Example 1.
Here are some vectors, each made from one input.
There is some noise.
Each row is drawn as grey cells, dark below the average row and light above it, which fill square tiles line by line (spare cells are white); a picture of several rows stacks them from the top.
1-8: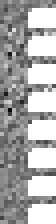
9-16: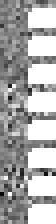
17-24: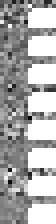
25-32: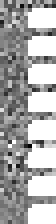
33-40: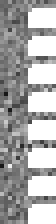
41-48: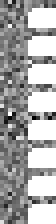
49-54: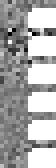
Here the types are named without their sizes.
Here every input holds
a point on a line.
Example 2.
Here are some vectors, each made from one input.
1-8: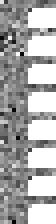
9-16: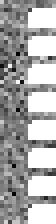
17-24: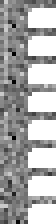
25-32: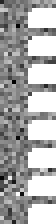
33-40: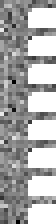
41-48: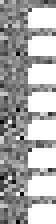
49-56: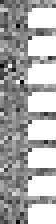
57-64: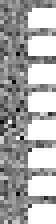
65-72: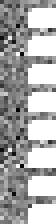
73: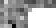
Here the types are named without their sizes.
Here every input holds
either a fixed value, or a node of a tree.
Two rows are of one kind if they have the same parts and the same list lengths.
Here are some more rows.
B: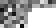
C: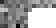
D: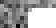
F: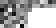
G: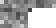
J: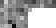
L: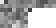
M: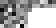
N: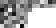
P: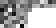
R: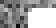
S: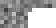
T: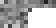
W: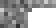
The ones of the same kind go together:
B, F, M, N, P
C, D, G, J, L, R, S, T, W

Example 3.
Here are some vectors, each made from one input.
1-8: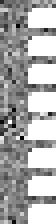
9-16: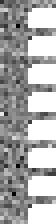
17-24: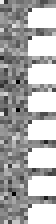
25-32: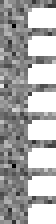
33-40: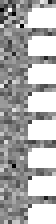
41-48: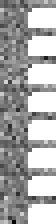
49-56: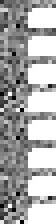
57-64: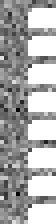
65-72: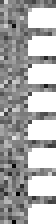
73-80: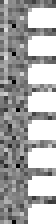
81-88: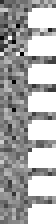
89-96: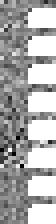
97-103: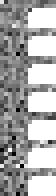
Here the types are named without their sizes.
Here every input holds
either a fixed value, or a node of a tree.
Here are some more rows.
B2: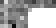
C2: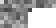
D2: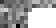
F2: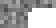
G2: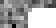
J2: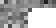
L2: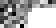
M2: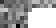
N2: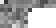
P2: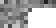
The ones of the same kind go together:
B2, C2, D2, F2, G2, J2, M2, N2, P2
L2

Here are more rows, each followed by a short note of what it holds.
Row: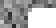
a node of a tree
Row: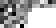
a fixed value
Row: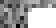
a node of a tree
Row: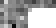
a node of a tree
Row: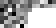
a fixed value
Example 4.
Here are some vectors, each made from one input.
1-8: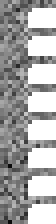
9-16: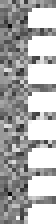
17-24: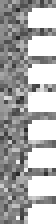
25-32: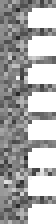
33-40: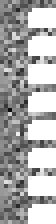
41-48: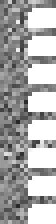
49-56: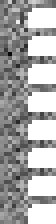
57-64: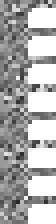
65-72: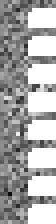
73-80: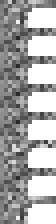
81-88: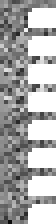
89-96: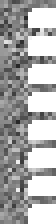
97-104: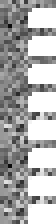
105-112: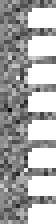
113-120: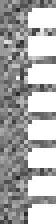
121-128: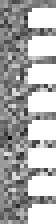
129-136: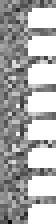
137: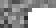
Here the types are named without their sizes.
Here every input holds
a node of a tree.
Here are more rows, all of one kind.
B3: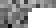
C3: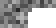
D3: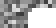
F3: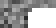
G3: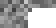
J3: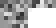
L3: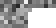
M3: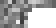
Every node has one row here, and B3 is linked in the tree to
F3 and M3.
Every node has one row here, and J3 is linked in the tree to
D3.
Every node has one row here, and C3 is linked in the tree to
G3.
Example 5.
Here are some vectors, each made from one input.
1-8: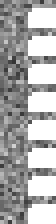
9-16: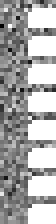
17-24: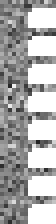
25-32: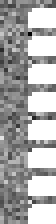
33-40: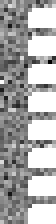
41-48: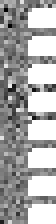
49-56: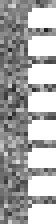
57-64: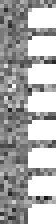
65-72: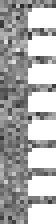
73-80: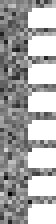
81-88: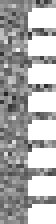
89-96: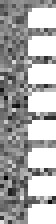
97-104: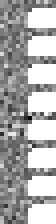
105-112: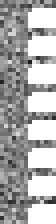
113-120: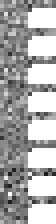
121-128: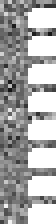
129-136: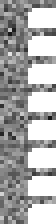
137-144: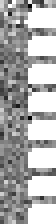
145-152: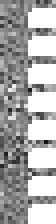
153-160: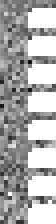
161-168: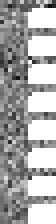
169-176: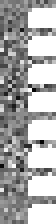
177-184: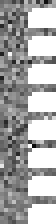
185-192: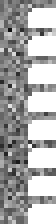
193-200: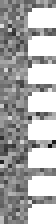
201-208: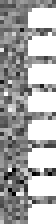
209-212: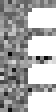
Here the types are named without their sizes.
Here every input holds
a point on a circle.
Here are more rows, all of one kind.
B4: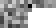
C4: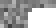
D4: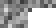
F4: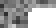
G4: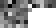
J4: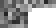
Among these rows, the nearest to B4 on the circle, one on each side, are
C4 and J4.
